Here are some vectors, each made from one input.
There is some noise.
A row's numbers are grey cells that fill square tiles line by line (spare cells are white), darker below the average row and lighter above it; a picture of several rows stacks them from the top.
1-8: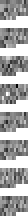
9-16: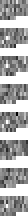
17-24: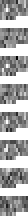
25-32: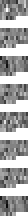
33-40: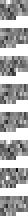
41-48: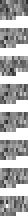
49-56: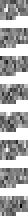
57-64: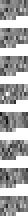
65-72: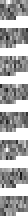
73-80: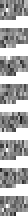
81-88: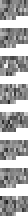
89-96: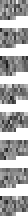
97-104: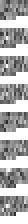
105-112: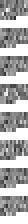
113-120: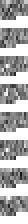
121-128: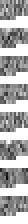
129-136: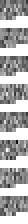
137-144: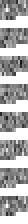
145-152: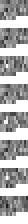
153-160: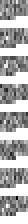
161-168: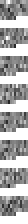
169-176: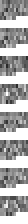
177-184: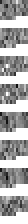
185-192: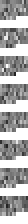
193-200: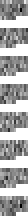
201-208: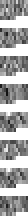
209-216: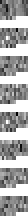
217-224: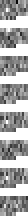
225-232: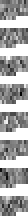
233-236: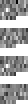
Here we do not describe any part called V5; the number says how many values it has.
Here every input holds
either a point on an 11-point circle, or a node of an 8-node tree, or a value of V5.
